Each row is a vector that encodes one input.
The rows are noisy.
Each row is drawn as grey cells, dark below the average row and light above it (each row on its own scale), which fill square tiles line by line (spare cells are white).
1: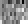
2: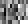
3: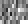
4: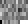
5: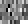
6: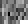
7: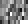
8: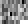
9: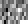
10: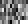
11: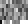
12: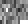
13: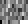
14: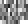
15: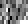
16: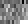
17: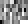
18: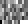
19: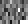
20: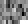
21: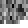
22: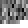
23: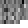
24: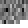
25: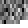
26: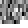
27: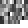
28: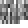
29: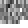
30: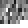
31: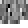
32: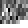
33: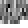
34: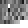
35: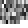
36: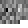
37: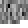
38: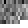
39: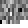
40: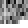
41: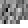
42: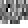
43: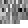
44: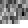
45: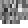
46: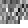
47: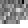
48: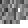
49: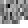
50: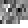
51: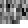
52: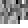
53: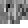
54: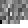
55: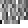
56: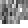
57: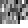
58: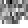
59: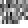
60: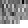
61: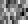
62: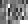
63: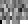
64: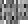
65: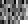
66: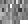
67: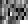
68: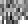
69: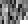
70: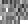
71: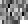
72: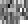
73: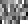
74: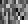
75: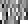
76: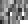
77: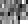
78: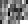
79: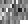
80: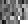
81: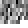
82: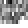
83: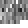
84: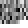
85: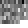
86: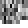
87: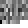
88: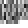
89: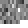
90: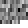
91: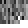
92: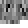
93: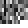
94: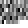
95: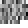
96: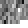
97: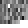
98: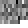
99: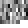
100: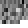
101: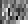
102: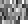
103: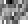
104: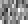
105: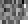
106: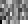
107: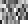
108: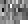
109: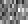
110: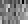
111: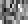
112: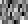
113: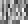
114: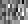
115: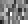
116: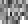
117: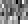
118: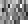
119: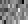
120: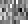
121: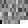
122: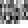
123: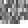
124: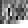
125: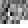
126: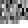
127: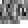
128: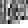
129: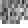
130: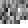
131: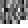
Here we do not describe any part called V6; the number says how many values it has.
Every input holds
a point on a 7-point line, together with either a point on a 5-point circle and a true/false value, or a value of V6.
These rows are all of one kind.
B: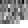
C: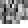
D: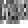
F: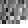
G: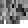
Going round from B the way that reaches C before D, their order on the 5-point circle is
B, G, F, C, D.
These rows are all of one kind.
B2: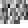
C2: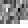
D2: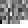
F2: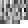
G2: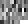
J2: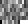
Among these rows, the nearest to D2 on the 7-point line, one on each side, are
B2 and F2.
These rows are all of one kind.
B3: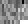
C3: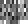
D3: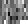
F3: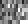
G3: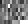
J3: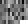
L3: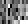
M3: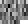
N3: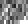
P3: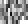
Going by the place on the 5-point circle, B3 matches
C3, F3, N3 and P3.
